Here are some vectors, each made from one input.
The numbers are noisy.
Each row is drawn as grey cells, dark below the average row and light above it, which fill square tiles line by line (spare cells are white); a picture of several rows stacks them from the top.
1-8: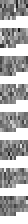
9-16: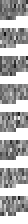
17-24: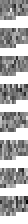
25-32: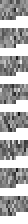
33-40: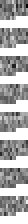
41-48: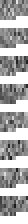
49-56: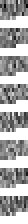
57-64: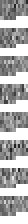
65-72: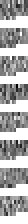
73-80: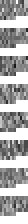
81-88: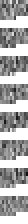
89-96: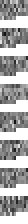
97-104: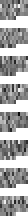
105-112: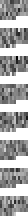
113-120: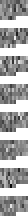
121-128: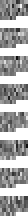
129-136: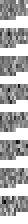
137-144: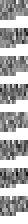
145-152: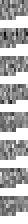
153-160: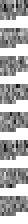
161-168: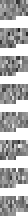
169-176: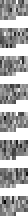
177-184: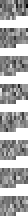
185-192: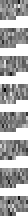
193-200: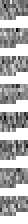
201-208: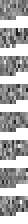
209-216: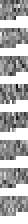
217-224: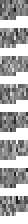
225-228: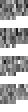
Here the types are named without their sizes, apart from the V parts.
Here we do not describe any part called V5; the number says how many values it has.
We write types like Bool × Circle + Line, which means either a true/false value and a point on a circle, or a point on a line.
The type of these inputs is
(Circle + Label) × List(V5).
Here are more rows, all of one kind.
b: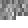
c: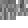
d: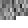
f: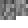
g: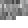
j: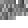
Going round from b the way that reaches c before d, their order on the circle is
b, g, j, c, d, f.
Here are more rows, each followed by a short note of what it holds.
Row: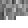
a label, together with a list of one item
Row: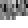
a label, together with the empty list
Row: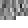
a point on a circle, together with a list of one item
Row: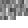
a point on a circle, together with a list of one item
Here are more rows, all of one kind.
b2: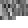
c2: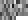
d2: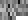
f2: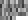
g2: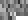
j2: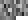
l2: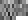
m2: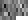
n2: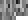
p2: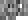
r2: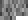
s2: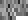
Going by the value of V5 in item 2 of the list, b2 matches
g2, n2 and r2.
